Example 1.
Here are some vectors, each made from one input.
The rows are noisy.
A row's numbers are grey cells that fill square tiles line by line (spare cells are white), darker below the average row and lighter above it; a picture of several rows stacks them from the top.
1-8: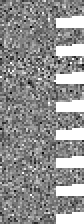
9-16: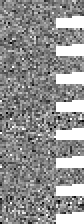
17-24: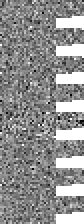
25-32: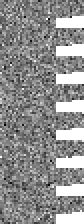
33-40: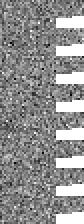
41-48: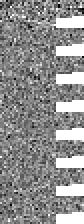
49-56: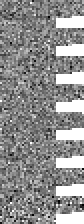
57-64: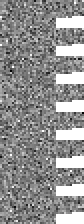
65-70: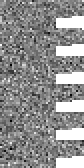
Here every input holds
either a point on a 9-point circle, or a fixed value.
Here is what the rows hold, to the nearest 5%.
About 90% of them hold a point on a 9-point circle. The rest hold a fixed value.
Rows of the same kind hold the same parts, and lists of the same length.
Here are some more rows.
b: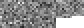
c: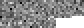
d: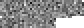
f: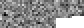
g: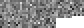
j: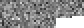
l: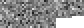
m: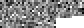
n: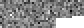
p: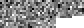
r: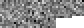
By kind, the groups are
b, c, d, f, g, j, l, n, r
m, p

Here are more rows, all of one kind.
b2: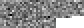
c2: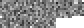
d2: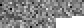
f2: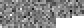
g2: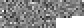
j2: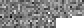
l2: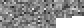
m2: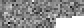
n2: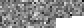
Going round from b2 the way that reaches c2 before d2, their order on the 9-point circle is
b2, g2, c2, l2, n2, f2, m2, j2, d2.
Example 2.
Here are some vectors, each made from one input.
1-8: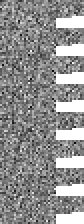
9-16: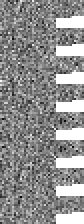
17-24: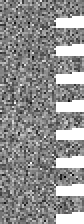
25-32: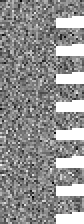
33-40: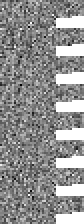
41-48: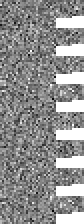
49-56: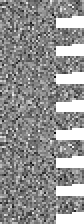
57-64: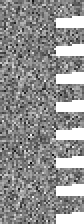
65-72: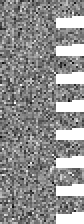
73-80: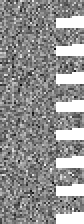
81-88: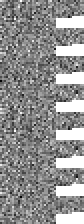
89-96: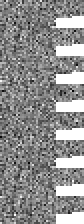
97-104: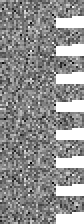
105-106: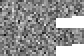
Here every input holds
four true/false values.
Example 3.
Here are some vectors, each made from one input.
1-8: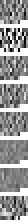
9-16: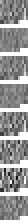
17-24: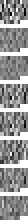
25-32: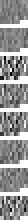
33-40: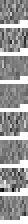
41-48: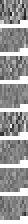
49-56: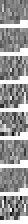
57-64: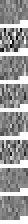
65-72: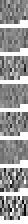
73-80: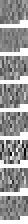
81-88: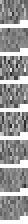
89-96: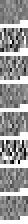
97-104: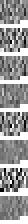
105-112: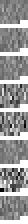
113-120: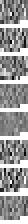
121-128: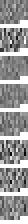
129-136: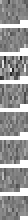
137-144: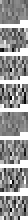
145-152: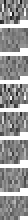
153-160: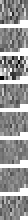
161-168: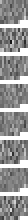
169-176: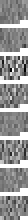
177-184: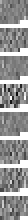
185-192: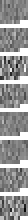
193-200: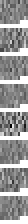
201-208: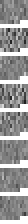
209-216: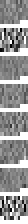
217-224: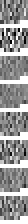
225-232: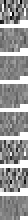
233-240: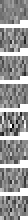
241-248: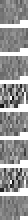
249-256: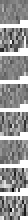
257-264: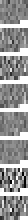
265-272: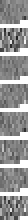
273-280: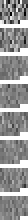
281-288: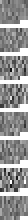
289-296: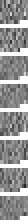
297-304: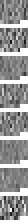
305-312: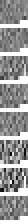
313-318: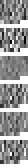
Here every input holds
either a point on an 8-point circle, or a fixed value.
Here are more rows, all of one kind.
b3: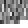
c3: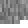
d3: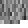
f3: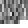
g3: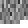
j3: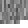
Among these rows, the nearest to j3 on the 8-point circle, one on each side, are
b3 and d3.
